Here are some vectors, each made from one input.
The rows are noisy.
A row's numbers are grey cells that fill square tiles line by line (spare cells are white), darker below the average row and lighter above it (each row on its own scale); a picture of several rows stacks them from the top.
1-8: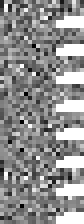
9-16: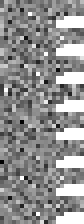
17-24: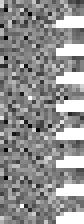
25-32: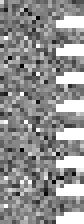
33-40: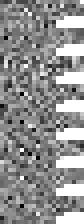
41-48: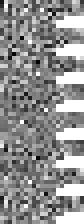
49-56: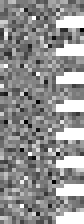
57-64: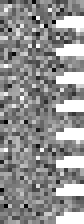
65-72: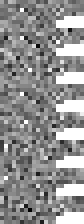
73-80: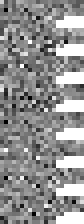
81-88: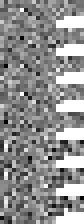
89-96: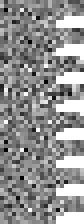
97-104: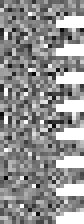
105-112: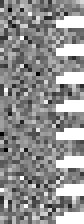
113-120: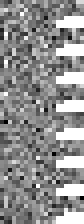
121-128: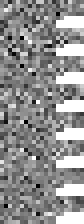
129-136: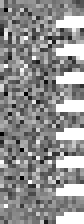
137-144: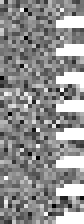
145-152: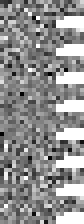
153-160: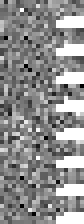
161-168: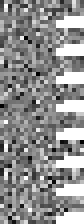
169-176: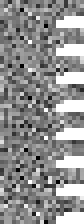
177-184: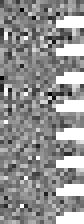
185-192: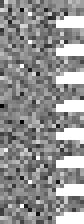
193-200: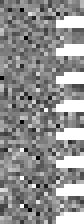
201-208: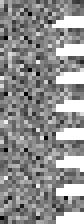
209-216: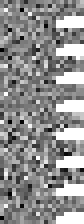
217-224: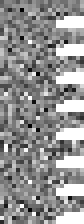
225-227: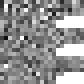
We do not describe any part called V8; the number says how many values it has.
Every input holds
a point on a 6-point line, together with either a point on a 9-point circle and a point on a 4-point line, or a list of up to two values of V8.
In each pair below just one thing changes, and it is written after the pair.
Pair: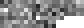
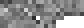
the place on the 6-point line
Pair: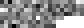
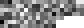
the value of V8 in item 1 of the list
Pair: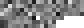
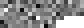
the value of V8 in item 1 of the list
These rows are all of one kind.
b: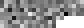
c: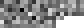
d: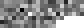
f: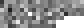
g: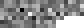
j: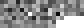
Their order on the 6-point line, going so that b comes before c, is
f, b, c, j, g, d.
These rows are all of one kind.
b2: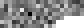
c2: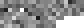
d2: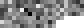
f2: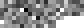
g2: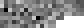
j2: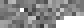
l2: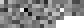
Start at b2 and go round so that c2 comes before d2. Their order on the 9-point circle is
b2, g2, f2, l2, j2, c2, d2.
